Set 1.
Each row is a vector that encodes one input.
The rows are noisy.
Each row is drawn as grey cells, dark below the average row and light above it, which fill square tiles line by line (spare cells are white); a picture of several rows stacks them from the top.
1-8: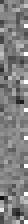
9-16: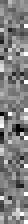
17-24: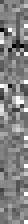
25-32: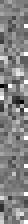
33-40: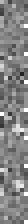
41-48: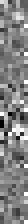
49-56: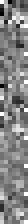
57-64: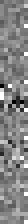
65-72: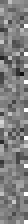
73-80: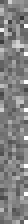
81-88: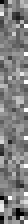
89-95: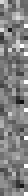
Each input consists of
a point on a 19-point line.
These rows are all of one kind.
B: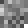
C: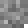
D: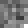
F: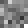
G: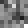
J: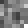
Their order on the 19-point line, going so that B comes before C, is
D, G, B, C, F, J.
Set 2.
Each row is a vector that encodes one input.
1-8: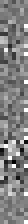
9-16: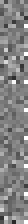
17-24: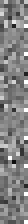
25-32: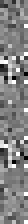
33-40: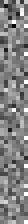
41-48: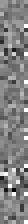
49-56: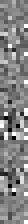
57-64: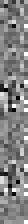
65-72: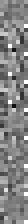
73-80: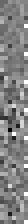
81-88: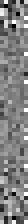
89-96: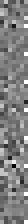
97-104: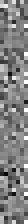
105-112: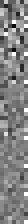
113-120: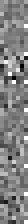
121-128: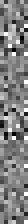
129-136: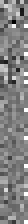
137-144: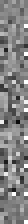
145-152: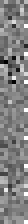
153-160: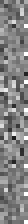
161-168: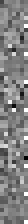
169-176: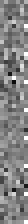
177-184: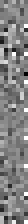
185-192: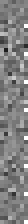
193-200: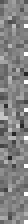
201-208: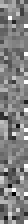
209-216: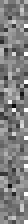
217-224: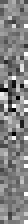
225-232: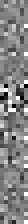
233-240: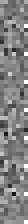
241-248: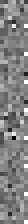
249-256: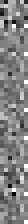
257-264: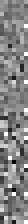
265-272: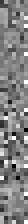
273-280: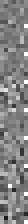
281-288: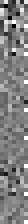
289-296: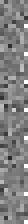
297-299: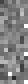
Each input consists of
either a fixed value, or four true/false values.
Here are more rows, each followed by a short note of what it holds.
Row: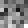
a fixed value
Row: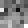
a fixed value
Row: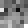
a fixed value
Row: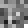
four true/false values
